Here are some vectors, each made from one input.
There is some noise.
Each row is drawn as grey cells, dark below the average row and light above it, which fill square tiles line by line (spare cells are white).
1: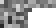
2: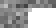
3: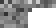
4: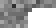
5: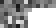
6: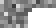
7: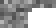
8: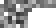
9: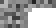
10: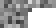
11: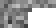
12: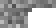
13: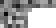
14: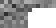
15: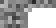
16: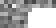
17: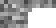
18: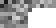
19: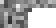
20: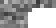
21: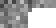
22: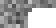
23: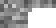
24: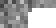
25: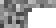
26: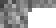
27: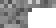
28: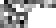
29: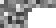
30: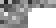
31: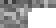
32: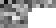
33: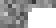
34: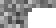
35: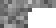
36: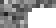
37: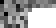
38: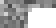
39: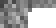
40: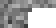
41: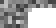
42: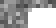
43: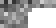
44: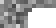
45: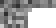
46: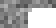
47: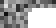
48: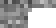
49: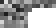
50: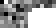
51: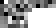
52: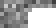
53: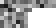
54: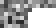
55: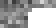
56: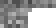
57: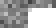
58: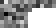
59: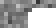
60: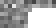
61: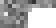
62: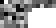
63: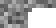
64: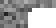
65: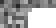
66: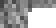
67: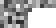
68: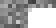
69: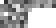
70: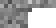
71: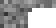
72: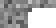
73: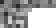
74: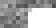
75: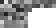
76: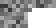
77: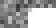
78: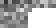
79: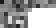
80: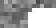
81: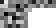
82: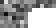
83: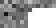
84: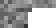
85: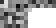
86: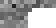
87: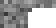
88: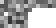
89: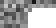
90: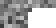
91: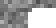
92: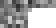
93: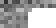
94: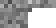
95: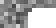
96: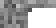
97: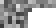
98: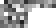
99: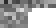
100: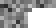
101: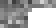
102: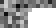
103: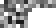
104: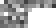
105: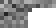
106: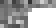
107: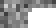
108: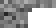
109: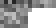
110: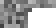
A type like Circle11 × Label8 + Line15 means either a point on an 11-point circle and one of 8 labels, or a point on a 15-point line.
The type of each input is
Bool × Bool × Bool × Bool + List2(Line4 + Line5).
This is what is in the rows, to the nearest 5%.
About 45% of them hold four true/false values. The rest are lists of up to two items, each either a point on a 4-point line, or a point on a 5-point line: about 5% of all rows are empty, 15% hold one and 35% two.
